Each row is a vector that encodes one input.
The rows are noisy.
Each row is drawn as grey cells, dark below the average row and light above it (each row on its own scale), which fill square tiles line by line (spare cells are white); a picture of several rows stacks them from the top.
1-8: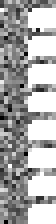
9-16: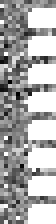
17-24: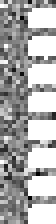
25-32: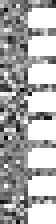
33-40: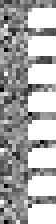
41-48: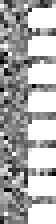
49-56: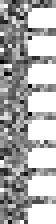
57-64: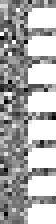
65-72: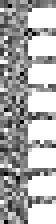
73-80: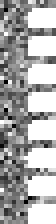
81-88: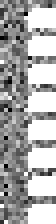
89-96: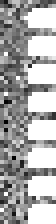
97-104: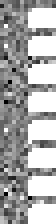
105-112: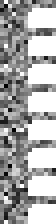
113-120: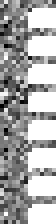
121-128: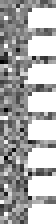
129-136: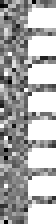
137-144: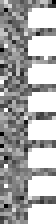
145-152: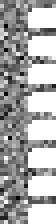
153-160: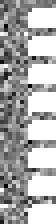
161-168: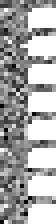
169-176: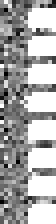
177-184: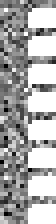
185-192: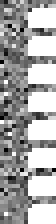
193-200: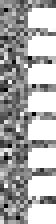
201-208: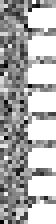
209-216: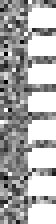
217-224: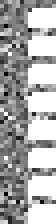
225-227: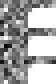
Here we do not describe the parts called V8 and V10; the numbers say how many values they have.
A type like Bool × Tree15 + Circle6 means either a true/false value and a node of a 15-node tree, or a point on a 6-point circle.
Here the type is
(Bool × Label7 + V10) × V8.
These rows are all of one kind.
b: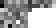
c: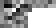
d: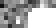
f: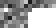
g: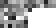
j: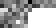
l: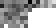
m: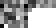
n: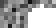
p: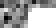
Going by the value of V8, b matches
f and p.
